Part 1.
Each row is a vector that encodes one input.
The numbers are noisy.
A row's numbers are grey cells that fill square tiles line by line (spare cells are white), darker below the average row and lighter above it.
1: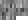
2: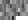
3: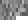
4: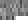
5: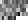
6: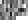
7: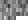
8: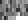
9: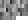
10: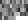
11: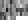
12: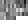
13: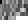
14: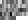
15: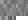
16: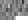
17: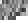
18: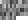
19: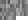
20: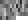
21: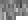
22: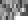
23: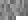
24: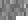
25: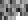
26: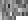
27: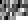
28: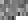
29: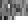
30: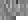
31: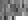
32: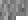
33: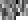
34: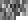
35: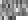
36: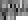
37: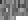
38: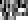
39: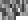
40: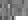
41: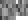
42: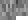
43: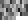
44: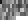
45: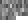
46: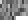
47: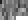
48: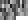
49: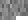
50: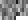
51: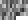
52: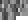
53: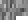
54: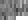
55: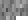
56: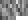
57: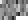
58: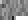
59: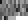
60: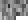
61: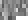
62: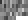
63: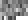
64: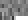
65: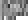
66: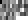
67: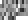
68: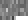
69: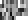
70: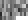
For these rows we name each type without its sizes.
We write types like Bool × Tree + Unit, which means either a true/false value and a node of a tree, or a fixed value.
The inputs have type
(Bool × Bool × Bool × Bool + Unit) × Label.
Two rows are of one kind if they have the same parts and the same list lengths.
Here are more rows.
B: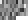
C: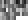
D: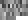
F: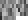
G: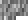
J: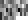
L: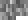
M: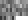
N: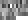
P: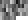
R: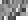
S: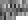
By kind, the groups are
B, C, D, F, L, M, N, P, R, S
G, J

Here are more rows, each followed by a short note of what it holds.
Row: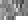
a label
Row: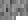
a label
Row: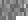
a label and four true/false values
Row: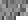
a label and four true/false values
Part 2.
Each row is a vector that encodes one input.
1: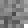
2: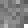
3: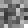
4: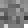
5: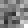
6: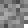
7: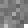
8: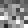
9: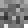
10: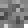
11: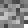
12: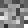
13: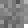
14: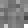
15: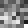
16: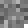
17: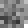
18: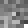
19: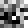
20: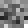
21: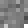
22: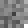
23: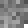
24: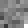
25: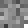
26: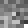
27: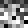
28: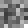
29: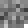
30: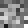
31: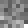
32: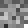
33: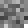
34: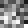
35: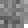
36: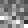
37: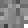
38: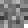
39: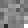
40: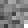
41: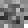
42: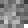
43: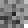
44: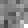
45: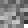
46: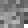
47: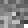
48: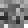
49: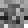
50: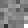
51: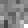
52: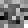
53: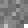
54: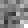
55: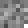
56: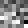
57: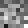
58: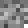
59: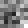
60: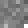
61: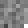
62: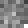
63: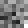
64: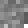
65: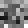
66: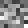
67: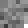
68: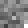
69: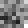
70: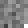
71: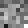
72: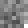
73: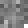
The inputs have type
Bool × (Line3 × Line6 + Unit).
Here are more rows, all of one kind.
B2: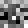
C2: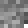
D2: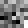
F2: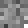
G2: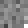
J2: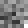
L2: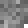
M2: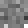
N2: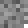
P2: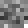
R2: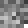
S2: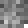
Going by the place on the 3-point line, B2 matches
D2 and S2.
